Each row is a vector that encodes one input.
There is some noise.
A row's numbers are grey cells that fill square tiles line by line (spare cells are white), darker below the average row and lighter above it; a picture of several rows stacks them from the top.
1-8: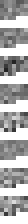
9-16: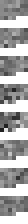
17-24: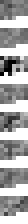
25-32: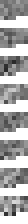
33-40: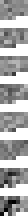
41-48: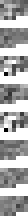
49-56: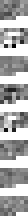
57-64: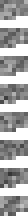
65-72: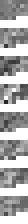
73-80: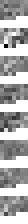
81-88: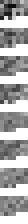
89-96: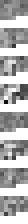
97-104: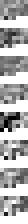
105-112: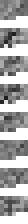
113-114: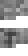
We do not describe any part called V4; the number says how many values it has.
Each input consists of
either one of 6 labels and a point on a 5-point line, or four true/false values and a value of V4.
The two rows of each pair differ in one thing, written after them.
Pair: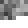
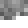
the label
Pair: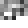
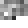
the place on the 5-point line
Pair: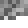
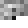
the place on the 5-point line
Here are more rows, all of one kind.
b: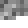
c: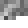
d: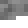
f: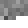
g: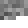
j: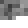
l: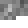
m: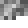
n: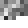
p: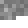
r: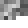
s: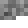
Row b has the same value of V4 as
c, f, j and n.
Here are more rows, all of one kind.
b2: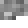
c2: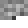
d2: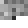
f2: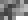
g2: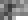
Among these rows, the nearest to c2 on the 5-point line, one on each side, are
b2 and g2.
